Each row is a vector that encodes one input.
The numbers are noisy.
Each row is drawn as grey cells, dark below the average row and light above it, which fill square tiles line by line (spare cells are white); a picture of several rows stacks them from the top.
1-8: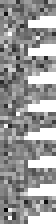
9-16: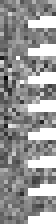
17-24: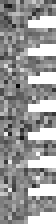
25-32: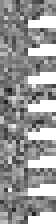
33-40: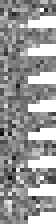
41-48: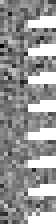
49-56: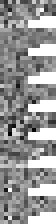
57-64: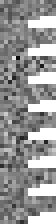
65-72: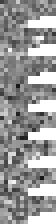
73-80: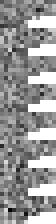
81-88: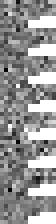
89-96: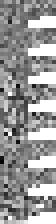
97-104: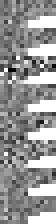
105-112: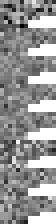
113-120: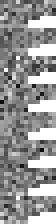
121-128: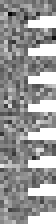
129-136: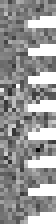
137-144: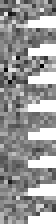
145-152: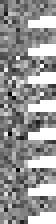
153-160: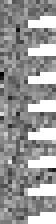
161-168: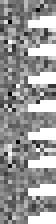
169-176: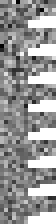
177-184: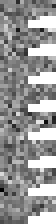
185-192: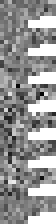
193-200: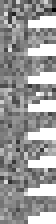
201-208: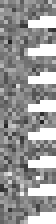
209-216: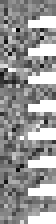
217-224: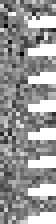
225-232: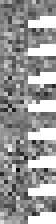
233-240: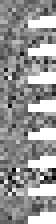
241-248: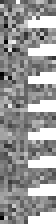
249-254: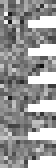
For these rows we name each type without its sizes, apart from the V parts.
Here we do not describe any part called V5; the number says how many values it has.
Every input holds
either a point on a line and four true/false values, or two values of V5.
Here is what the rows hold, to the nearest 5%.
About 85% of them hold a point on a line and four true/false values. The rest hold two values of V5.
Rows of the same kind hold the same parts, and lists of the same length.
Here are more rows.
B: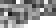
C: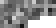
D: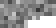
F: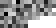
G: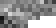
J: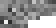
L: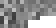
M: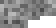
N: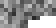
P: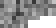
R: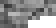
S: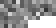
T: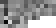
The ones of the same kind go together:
B, C, D, F, M, N, P, R, S, T
G, J, L

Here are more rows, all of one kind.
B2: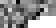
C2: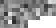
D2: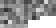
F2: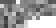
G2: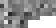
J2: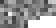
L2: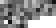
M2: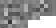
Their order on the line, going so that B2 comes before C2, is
G2, J2, M2, B2, D2, L2, C2, F2.
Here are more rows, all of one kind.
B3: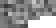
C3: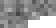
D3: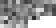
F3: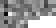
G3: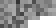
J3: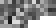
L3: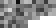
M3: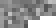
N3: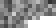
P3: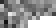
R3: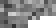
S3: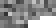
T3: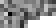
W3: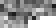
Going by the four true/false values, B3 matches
D3, F3, J3 and S3.
